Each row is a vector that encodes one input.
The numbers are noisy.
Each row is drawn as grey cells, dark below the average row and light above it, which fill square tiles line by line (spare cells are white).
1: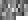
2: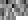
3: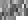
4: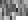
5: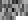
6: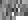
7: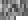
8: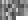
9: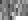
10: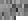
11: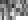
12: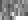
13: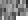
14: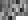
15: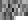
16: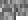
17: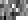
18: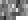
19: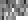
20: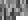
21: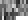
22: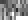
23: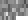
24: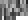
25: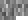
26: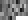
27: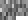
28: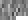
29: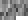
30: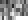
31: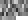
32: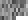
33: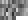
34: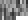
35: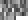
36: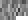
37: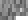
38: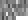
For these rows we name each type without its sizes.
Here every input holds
a point on a line, together with either a fixed value, or three true/false values.
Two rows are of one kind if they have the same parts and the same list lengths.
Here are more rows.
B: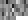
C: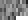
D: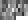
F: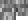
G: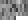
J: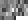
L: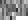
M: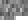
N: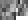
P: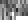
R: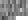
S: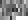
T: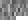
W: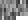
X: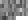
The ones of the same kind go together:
B, C, D, F, G, J, M, N, R, T, W, X
L, P, S

